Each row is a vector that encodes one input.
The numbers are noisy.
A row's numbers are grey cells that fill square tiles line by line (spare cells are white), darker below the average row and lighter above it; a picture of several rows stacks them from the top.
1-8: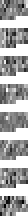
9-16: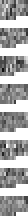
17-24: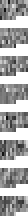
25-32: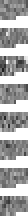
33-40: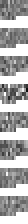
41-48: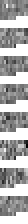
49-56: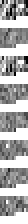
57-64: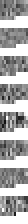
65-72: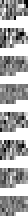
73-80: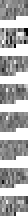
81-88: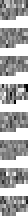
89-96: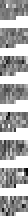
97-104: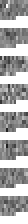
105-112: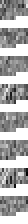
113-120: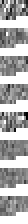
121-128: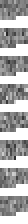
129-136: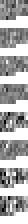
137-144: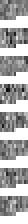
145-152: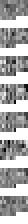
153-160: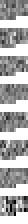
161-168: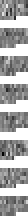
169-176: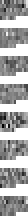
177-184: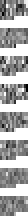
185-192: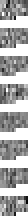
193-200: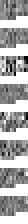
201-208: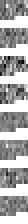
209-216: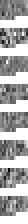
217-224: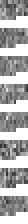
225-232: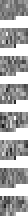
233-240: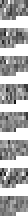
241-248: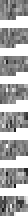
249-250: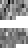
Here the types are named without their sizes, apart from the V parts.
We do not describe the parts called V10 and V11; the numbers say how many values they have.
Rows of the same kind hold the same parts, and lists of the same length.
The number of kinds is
2.
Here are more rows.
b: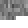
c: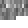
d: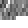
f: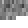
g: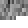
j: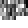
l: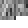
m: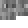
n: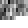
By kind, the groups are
b, f, g, j, m, n
c, d, l

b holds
a point on a line, a value of V10 and a value of V11.
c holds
a point on a circle, a point on a line and a true/false value.
